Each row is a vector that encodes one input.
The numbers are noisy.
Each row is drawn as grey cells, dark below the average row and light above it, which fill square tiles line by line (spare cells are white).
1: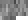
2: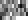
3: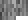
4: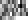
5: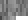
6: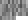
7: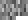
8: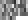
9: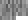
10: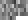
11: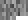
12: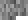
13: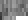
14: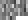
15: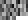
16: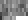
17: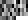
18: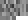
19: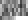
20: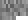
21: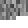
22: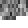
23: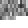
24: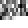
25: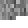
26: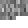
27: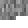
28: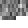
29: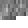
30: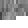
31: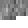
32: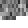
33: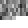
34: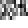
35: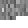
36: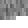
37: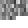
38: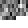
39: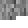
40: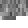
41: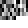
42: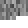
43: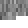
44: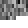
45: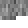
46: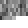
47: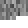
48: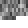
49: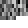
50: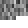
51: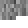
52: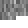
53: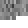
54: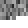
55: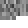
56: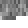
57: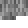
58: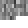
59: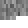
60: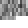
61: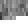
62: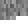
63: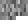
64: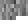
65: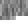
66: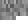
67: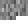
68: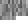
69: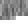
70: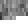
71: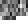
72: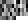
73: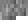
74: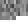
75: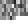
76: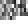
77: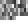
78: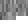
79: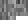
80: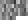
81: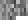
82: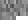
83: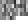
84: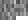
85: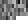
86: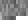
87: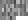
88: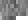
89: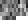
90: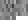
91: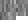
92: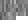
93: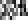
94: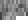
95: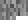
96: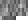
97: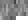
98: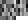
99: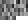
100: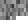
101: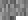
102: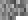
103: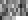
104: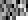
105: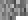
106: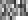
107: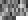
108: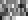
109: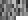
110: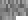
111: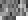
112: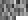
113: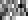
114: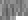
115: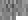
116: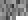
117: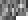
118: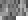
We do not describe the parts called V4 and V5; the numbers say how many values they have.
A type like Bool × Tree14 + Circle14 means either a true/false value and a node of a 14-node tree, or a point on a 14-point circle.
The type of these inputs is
Bool × Bool × Bool + (Line6 + V4) × V5.
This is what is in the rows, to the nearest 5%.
About 55% of them hold three true/false values. The rest hold a value of V5, together with either a point on a 6-point line, or a value of V4.
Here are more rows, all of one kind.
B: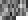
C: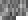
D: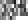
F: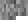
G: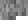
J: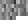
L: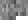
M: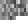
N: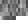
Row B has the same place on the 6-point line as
M and N.
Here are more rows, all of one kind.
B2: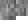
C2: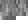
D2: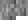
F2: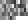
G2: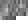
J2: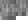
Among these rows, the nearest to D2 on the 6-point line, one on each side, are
G2 and J2.
